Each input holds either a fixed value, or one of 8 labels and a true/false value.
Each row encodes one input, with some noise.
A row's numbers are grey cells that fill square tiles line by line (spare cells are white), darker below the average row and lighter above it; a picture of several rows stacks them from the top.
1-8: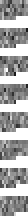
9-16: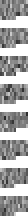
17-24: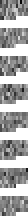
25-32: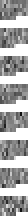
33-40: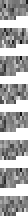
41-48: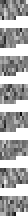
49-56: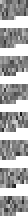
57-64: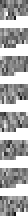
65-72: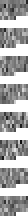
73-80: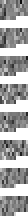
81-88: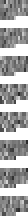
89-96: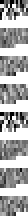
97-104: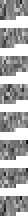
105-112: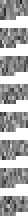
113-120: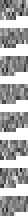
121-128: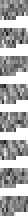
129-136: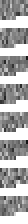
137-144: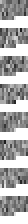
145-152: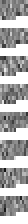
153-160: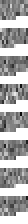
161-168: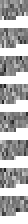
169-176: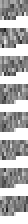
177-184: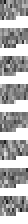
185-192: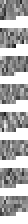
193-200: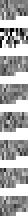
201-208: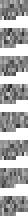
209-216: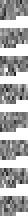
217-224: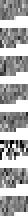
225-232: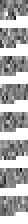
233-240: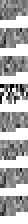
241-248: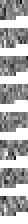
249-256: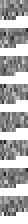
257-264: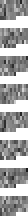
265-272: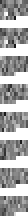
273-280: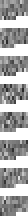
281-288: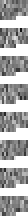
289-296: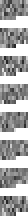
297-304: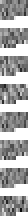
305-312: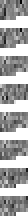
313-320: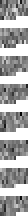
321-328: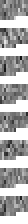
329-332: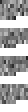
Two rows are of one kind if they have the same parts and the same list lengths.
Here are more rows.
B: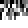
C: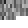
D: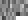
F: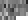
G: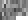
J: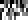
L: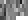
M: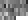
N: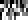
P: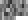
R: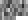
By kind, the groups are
B, J, N
C, D, F, G, L, M, P, R

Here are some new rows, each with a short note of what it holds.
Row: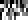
a fixed value
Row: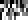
a fixed value
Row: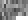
one of 8 labels and a true/false value
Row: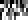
a fixed value
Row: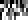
a fixed value
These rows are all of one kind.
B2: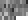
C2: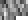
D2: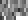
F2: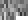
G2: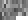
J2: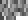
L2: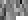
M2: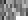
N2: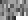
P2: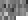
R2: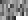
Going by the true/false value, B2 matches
G2, L2 and P2.
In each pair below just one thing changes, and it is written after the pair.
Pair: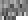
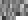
the label
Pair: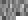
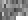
the label
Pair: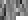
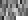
the true/false value
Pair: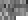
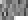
the label
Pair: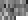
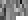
the label
